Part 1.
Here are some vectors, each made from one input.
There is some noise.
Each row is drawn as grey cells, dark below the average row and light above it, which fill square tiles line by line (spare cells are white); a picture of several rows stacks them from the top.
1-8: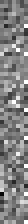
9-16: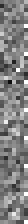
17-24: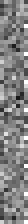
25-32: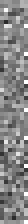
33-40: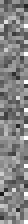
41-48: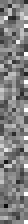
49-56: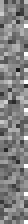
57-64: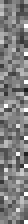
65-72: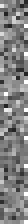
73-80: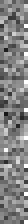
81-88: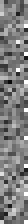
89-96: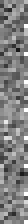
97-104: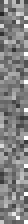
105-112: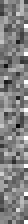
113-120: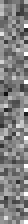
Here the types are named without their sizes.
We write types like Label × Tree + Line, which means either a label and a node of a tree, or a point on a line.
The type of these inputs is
Bool × Bool × Bool.
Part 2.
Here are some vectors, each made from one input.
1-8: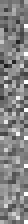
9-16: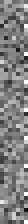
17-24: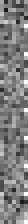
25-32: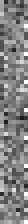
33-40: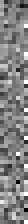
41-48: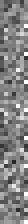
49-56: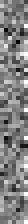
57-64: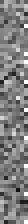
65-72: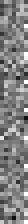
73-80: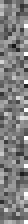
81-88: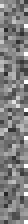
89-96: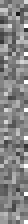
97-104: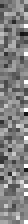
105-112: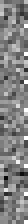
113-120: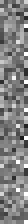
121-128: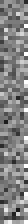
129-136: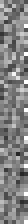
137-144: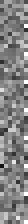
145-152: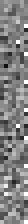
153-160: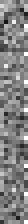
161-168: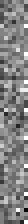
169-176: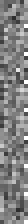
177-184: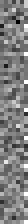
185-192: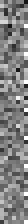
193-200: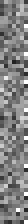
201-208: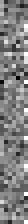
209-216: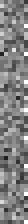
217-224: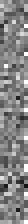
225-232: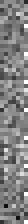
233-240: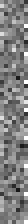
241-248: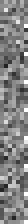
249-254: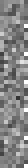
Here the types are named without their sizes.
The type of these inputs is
Bool × Bool × Bool.
